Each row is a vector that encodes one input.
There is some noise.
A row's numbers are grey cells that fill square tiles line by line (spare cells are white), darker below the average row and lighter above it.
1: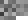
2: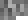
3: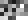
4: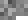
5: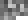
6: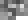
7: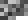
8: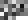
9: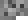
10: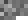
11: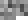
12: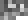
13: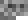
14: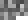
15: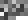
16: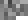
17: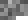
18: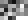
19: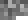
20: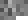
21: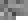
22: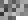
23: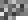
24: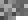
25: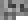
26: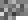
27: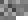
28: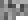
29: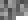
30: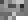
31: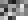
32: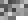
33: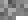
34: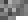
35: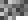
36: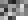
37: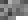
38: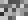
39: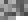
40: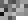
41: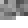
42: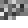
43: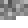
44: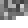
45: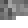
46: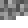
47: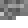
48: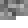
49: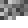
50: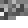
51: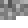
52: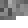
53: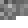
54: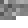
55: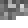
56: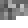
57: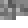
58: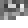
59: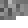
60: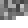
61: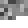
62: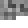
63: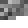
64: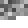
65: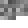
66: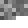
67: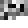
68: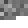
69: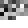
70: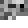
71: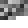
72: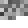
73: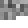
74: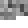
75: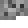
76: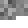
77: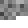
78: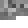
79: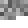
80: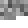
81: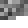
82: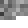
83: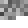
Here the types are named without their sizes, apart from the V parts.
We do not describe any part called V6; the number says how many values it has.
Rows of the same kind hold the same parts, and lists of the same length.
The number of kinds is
2.
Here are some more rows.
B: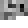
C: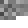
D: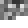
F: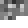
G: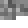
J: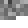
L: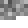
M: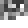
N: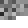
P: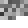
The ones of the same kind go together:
B, D, F, G, J, L, P
C, M, N

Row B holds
a true/false value and a value of V6.
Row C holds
a point on each of two lines and a true/false value.
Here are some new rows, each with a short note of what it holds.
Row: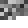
a point on each of two lines and a true/false value
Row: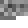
a point on each of two lines and a true/false value
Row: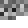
a point on each of two lines and a true/false value
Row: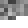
a true/false value and a value of V6
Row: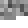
a true/false value and a value of V6
